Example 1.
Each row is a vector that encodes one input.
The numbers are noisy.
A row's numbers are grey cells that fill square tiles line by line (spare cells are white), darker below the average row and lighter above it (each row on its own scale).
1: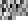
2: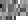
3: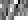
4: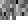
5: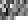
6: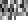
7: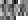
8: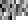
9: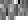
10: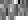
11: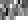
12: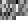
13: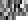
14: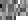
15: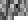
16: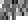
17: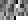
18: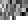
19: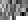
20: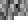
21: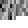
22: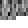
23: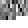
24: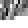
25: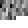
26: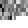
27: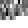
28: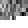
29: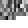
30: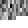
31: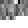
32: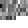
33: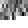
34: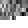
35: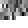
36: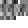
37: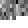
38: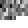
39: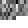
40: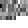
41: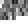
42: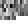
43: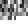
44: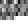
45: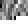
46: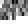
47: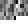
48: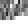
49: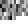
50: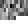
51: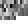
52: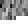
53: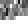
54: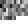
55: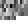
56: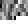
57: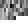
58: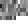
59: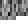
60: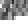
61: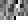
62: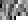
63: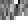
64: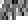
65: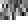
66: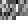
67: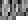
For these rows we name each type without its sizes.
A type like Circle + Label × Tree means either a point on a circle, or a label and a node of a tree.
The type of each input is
Bool × Bool × Bool × Line.
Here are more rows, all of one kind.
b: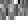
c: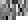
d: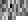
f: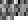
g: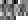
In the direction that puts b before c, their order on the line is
b, f, c, g, d.
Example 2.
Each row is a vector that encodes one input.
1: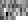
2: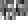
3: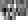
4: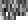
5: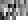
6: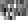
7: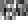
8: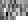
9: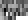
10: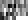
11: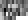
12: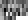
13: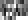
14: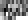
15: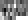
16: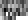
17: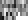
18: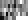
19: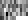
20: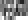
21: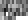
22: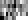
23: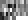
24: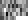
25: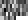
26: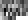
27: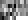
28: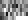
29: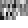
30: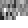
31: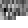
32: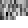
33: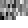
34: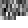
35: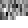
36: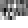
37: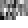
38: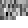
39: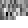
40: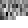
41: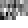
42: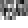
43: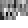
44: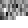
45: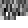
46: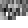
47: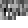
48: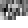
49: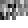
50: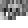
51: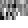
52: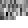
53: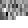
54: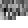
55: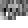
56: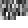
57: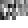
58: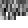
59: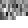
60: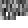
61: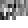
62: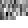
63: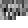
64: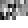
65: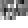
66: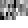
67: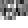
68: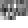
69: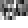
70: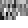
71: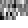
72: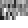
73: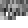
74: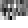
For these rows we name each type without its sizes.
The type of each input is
Bool × Line.
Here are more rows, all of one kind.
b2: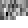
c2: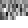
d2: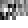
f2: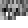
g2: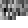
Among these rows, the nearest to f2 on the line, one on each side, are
b2 and g2.
